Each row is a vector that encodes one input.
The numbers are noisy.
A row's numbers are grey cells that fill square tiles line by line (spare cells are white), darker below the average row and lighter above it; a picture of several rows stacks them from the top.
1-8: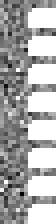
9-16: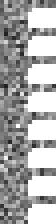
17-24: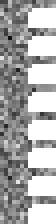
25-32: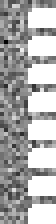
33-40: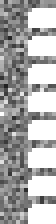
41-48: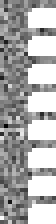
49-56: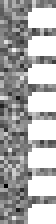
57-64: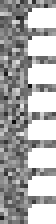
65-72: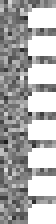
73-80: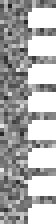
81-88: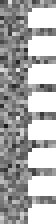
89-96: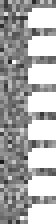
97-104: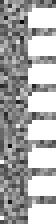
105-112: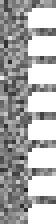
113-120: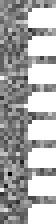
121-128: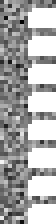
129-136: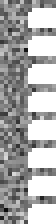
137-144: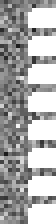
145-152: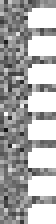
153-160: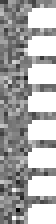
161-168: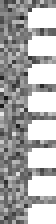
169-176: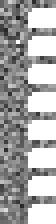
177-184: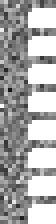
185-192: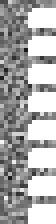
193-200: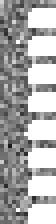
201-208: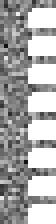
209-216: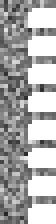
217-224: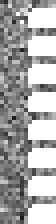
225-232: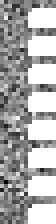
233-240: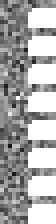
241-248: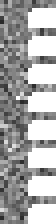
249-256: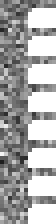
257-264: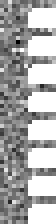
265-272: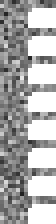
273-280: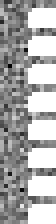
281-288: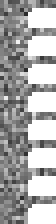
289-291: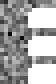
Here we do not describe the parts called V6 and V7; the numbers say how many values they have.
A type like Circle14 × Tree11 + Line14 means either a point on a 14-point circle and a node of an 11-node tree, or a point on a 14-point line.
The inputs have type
Line15 + Tree10 × V6 × V7.
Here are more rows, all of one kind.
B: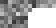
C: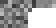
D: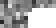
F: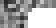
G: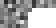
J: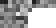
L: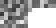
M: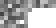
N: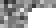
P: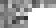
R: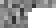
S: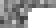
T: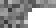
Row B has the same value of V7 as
F, N, S and T.
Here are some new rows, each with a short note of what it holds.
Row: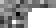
a node of a 10-node tree, a value of V6 and a value of V7
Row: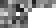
a node of a 10-node tree, a value of V6 and a value of V7
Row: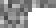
a point on a 15-point line
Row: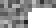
a point on a 15-point line
